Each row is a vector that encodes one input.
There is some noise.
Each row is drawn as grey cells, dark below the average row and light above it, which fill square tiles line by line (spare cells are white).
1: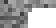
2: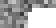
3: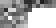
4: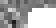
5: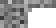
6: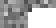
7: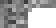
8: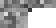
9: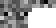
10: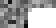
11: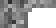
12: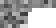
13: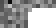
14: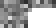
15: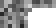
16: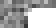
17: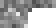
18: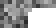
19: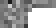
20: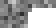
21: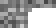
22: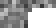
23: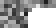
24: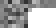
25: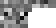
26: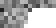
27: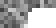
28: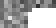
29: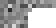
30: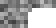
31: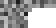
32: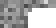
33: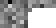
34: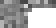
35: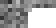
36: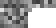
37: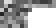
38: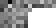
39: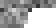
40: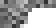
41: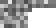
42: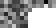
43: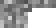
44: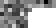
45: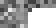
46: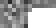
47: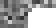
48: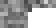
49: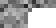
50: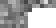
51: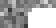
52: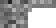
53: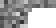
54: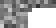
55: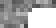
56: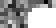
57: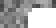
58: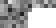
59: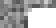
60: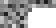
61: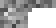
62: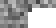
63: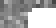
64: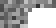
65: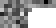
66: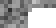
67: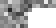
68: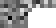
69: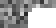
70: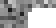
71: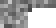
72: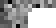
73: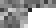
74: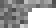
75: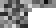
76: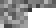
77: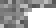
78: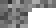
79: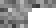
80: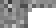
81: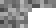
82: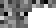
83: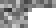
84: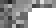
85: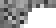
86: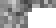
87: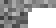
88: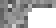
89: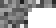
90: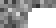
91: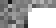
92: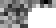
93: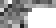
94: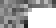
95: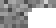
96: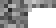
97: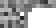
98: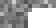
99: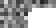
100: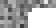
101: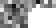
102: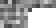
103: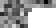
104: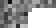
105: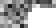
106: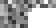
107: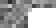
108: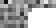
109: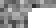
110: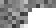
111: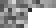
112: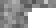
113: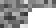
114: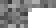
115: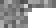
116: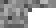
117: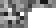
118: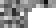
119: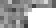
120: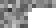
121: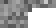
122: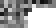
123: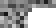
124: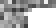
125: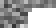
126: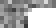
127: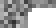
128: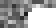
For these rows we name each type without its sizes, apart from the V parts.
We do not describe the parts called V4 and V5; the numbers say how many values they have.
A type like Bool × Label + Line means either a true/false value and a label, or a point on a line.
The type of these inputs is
(Bool × Bool × Bool + Unit) × V4 + Line × V5.
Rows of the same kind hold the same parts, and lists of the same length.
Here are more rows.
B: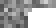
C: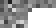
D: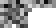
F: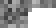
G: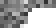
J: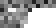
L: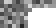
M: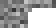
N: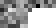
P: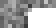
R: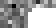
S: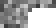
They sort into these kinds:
B, C, J, N, P, S
D, L, R
F, G, M

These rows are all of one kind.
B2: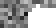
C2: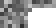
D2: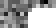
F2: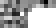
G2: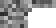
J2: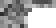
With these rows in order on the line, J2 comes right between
C2 and G2.
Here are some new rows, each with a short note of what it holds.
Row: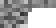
a value of V4
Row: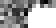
a point on a line and a value of V5
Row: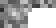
three true/false values and a value of V4
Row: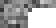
three true/false values and a value of V4
